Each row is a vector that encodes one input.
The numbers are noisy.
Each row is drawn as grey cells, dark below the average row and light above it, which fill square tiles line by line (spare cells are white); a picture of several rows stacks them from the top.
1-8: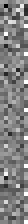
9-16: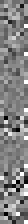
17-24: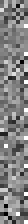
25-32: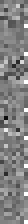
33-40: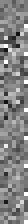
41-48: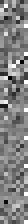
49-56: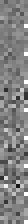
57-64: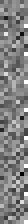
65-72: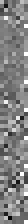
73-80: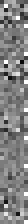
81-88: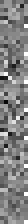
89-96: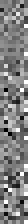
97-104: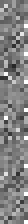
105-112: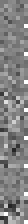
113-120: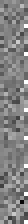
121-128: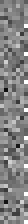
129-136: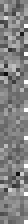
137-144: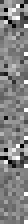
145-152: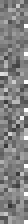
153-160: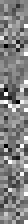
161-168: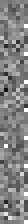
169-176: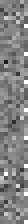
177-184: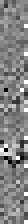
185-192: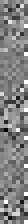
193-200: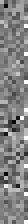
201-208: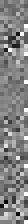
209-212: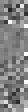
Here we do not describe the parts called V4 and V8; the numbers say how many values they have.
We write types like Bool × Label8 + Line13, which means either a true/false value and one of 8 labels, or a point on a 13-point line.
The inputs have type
Bool × Line5 × V4 × V8.
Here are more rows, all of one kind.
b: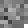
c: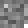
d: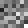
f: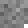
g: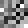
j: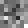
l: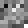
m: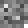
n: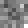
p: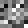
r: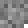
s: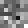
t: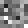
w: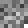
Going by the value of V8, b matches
c, m and s.
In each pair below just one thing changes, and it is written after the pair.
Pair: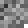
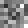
the value of V4
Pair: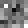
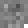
the place on the 5-point line
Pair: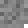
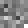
the value of V8
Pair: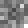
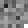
the value of V4
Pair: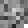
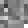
the value of V4
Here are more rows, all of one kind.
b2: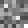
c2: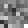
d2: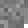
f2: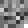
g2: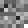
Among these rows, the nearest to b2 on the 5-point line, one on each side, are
c2 and g2.
